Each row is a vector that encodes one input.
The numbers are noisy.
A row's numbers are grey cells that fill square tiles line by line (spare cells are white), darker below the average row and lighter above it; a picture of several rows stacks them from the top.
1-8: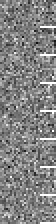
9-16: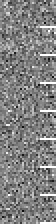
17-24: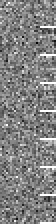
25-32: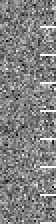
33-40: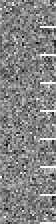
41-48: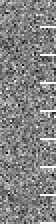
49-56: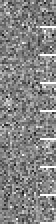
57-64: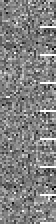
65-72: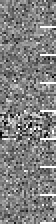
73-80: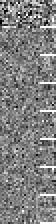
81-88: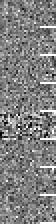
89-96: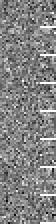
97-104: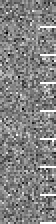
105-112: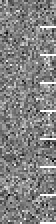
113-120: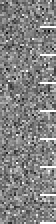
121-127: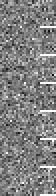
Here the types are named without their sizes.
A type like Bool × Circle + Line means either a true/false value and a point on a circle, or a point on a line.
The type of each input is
List(Circle).
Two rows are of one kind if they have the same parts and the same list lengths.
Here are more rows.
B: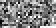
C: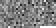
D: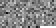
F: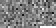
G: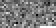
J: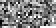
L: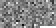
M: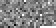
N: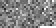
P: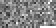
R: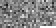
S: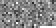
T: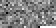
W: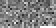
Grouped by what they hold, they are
B, J
C, F, G, W
D, L, M, N, P, R, S, T

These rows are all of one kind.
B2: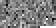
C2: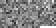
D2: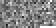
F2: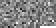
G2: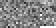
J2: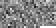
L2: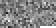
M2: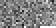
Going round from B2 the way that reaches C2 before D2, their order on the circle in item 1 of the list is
B2, M2, J2, L2, G2, F2, C2, D2.
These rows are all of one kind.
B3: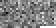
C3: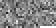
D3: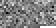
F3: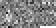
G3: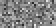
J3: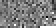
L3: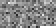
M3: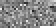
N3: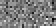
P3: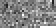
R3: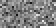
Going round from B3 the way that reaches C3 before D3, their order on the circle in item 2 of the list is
B3, C3, J3, N3, G3, M3, P3, R3, F3, D3, L3.
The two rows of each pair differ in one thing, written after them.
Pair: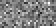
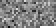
the place on the circle in item 2 of the list
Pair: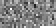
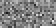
the place on the circle in item 2 of the list
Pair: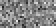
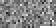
the place on the circle in item 1 of the list
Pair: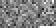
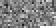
the place on the circle in item 1 of the list
